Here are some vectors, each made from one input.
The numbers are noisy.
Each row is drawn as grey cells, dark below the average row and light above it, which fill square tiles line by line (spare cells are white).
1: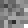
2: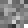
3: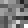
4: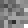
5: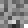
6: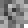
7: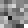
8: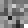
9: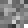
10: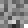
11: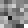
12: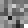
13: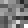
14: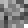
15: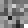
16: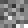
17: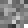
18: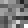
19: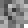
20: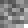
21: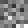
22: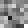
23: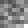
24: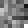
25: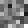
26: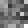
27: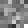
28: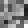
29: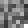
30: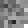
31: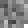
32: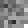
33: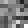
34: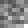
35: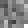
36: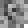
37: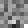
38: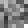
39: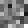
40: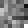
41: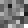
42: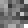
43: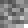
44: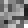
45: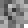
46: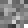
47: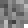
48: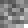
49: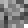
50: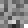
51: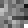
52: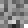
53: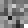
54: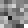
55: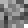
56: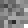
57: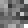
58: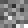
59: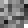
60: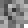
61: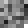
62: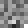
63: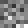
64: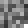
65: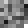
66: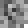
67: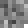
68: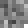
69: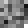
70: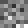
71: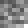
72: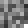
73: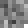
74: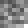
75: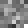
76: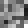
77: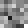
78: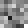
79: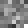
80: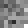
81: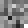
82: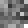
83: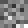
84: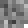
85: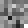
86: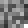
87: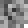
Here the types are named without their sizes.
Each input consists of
either a point on a circle, or a label.
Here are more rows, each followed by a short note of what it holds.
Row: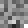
a point on a circle
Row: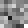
a point on a circle
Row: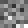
a point on a circle
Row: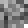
a label
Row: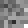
a point on a circle
